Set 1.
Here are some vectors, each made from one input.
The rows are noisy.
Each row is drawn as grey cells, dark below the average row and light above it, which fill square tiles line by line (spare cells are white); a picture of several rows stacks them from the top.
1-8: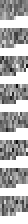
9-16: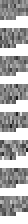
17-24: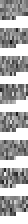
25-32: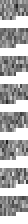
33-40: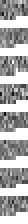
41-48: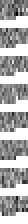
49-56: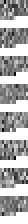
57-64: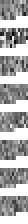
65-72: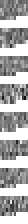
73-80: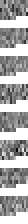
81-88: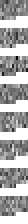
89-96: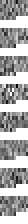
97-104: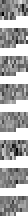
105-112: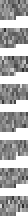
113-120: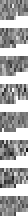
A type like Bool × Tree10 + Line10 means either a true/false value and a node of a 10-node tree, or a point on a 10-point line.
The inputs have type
(Bool × Bool × Bool + Unit) × Label6.
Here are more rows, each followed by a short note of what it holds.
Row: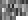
one of 6 labels and three true/false values
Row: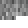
one of 6 labels and three true/false values
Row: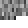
one of 6 labels and three true/false values
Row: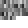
one of 6 labels
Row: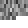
one of 6 labels and three true/false values
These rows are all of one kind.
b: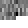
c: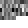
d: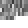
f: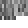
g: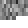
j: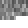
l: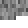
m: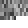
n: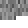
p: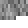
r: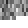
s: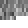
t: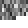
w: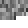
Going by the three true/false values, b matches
m, r, t and w.
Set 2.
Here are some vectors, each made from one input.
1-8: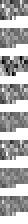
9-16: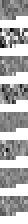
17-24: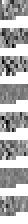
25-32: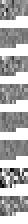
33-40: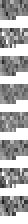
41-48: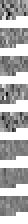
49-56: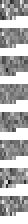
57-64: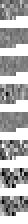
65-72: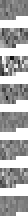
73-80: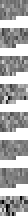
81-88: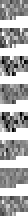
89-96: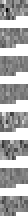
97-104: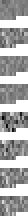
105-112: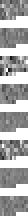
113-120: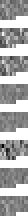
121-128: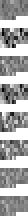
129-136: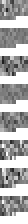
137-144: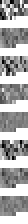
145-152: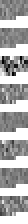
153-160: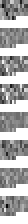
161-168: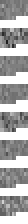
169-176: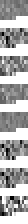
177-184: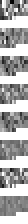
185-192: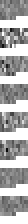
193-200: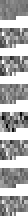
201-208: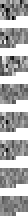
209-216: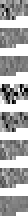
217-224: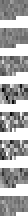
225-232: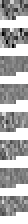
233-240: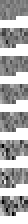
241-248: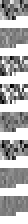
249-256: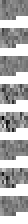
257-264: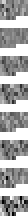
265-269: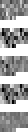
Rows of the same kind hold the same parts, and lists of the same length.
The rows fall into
2 kinds.
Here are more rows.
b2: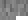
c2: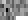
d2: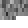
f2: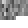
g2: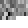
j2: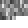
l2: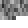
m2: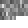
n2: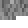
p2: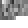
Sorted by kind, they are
b2, c2, d2, f2, j2, l2, m2, n2, p2
g2

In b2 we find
a point on a 6-point circle and a true/false value.
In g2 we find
a fixed value.
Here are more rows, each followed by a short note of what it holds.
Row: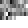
a fixed value
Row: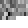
a fixed value
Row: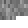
a point on a 6-point circle and a true/false value
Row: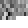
a fixed value
